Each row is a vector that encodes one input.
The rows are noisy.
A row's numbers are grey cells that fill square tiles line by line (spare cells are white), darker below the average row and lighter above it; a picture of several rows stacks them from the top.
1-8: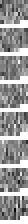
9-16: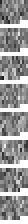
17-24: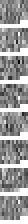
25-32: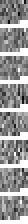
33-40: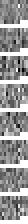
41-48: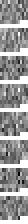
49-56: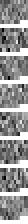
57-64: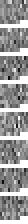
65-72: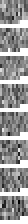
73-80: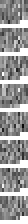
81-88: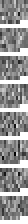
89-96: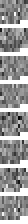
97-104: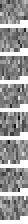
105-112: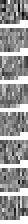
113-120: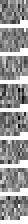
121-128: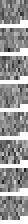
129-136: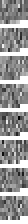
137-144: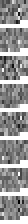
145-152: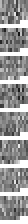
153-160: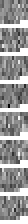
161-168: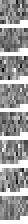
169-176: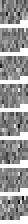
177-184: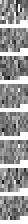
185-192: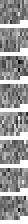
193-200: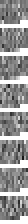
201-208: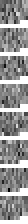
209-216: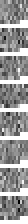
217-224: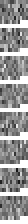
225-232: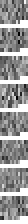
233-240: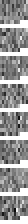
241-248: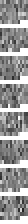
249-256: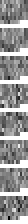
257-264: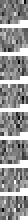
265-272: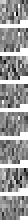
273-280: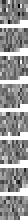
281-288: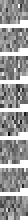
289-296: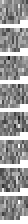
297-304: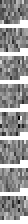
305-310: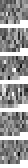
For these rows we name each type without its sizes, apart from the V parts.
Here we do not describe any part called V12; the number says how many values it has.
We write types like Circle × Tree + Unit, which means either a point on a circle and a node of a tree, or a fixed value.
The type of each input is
(Bool × Circle + Line) × (Line + V12).
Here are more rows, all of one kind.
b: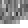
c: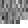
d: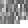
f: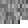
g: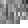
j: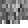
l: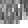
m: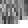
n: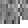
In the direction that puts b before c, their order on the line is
b, m, l, j, c, d, n, f, g.
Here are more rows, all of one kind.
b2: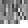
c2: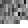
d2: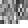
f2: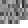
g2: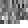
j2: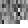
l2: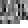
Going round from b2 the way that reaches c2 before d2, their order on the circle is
b2, g2, j2, l2, f2, c2, d2.
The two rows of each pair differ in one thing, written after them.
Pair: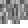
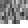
the place on the circle
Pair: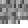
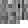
the true/false value
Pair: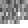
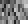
the place on the circle
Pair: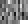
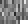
the place on the circle
